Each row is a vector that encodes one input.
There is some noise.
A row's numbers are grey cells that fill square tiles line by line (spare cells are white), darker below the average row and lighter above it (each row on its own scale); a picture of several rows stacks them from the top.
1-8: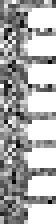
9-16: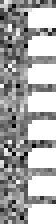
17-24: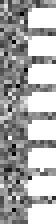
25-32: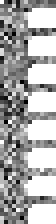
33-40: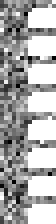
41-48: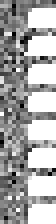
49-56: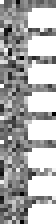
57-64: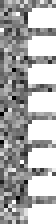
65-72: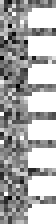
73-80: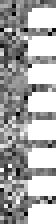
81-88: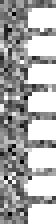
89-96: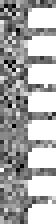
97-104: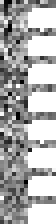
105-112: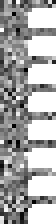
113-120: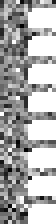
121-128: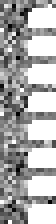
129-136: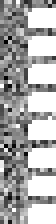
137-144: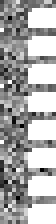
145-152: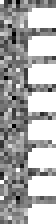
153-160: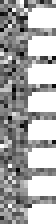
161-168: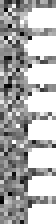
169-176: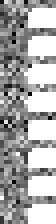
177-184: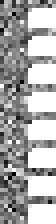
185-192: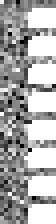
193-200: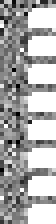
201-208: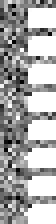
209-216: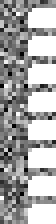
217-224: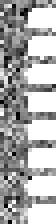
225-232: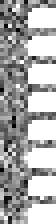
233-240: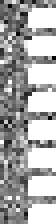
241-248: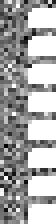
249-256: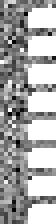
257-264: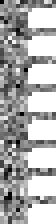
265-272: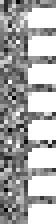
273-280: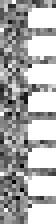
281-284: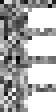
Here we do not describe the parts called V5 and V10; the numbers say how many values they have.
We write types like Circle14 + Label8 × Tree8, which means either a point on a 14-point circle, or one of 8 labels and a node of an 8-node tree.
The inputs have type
(Line11 + V5) × V10 + List2(Line7).
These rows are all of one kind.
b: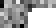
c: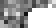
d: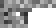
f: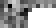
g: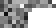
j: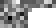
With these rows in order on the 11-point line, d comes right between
b and c.
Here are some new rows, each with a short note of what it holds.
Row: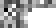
a list of one item
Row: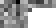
the empty list
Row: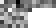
a list of two items
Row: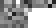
a value of V5 and a value of V10
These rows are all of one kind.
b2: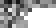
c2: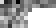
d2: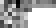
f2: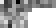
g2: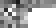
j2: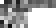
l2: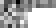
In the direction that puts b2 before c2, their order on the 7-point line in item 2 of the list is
j2, g2, b2, d2, l2, f2, c2.
